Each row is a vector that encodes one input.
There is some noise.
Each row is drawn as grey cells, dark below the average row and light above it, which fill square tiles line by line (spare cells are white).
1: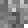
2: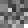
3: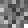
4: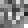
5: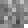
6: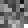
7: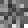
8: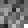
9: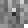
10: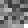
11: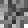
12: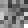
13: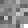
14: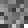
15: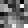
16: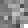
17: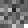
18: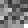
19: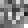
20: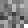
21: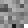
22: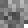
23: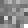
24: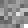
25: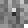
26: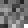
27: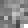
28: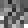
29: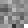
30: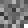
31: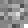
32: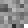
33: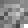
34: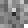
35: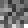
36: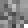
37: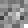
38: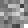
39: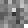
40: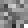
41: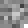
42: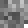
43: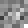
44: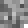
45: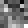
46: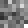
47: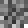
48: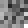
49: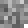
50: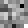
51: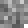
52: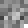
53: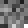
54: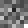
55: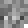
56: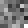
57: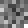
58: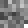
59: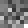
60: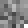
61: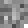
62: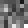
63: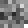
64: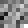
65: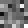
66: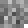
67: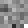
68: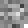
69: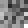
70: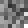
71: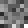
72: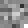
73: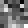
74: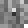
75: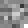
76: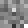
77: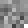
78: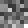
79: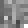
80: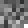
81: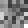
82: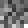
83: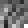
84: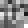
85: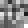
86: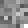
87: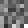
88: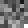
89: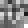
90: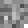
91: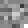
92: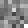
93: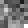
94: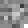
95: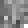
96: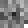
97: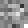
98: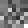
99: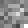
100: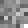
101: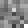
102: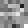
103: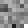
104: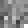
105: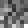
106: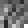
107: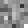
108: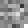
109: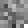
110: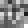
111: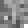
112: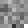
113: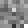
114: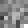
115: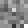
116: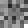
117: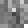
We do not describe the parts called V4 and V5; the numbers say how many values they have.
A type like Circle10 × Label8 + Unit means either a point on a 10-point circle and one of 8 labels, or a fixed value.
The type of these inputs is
List2(Line6) + V4 × V5.
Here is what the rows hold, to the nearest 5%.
About 35% of them hold a value of V4 and a value of V5. The rest are lists of up to two points on a 6-point line: about 5% of all rows are empty, 30% hold one and 30% two.
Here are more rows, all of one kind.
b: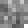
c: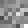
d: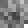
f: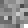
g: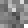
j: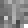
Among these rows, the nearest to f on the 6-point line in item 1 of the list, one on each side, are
c and j.
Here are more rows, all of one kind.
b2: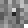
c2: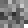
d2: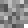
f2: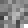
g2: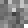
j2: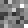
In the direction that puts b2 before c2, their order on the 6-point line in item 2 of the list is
d2, b2, c2, g2, j2, f2.
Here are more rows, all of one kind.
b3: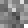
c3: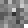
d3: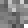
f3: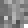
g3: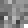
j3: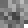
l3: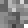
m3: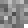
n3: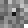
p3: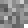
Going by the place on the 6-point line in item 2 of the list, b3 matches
c3 and j3.
